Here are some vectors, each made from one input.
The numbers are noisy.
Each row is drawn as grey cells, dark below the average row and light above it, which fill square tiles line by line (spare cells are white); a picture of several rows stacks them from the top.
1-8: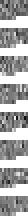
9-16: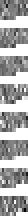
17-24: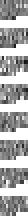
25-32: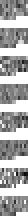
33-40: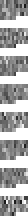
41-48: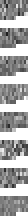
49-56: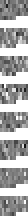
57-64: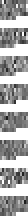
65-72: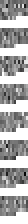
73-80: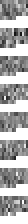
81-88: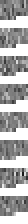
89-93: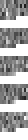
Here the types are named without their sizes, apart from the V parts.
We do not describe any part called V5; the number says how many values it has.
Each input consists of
a list of items, each a true/false value and a value of V5.
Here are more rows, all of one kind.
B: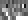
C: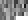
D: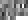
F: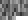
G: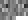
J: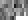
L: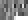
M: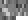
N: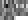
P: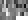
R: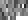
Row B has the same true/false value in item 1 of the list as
J, M, P and R.
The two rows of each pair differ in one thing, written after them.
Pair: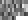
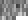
the value of V5 in item 1 of the list
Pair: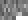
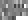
the value of V5 in item 1 of the list
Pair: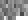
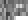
the true/false value in item 1 of the list
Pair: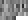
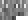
the value of V5 in item 2 of the list
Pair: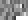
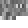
the true/false value in item 2 of the list
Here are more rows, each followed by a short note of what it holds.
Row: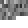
a list of one item
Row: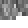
a list of two items
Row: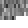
a list of one item
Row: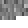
a list of two items
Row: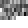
the empty list
